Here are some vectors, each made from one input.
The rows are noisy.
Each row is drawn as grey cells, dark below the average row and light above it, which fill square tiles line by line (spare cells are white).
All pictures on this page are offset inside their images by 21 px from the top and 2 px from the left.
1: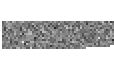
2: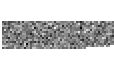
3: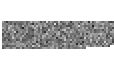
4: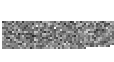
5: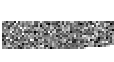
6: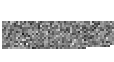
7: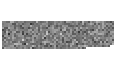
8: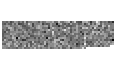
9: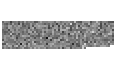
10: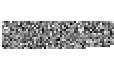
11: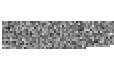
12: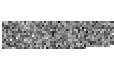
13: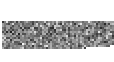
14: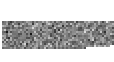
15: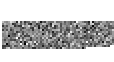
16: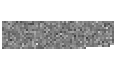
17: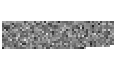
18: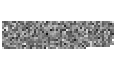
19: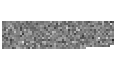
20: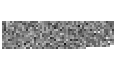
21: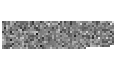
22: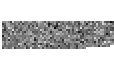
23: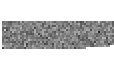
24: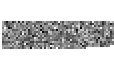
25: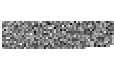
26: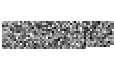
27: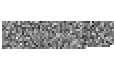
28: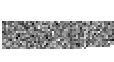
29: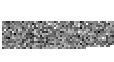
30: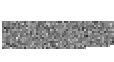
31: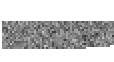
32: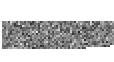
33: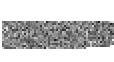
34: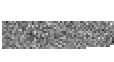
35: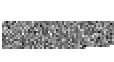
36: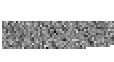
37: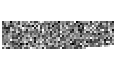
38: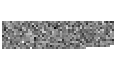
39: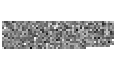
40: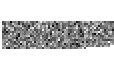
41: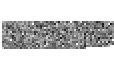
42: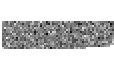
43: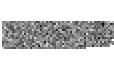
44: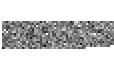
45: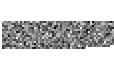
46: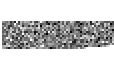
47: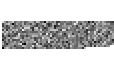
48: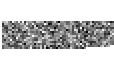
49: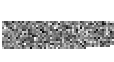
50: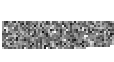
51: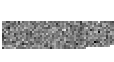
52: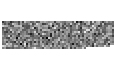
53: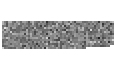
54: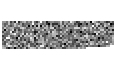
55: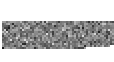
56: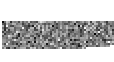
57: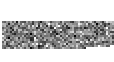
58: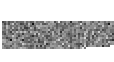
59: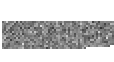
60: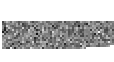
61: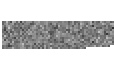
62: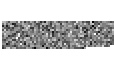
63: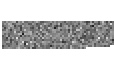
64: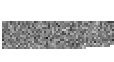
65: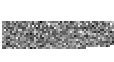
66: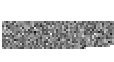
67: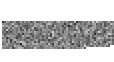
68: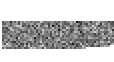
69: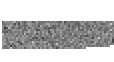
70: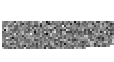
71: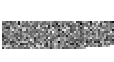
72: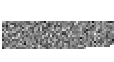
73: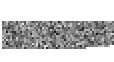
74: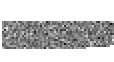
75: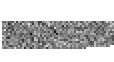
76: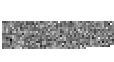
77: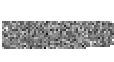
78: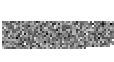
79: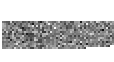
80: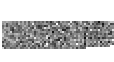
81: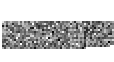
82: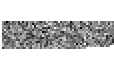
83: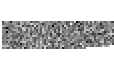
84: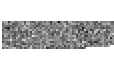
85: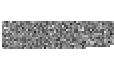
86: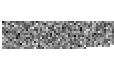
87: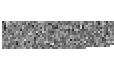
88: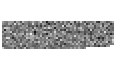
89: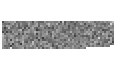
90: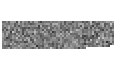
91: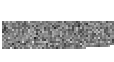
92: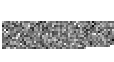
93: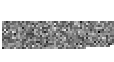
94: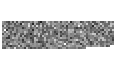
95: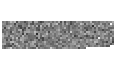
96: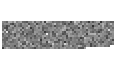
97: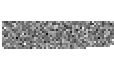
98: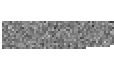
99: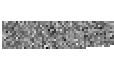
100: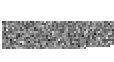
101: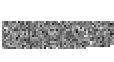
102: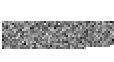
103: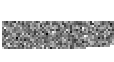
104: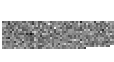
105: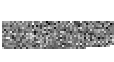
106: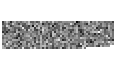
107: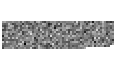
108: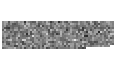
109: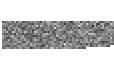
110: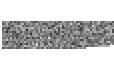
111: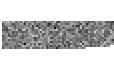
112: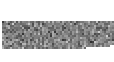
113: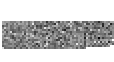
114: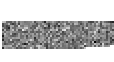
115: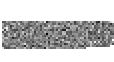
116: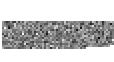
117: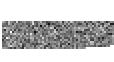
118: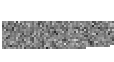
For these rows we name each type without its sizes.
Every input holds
a point on a line, together with either a label, or a point on a line.
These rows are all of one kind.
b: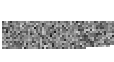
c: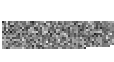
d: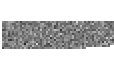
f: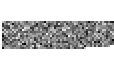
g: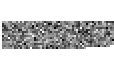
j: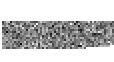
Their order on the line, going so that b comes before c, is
f, b, j, g, d, c.
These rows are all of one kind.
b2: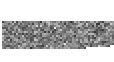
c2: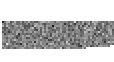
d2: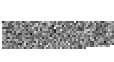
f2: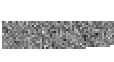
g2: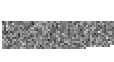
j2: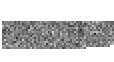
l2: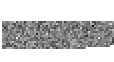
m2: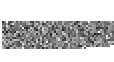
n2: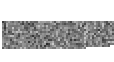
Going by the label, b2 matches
c2, d2 and n2.
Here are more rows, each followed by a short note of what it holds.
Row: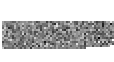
a point on each of two lines
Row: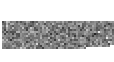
a label and a point on a line
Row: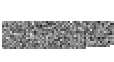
a point on each of two lines
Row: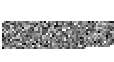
a label and a point on a line
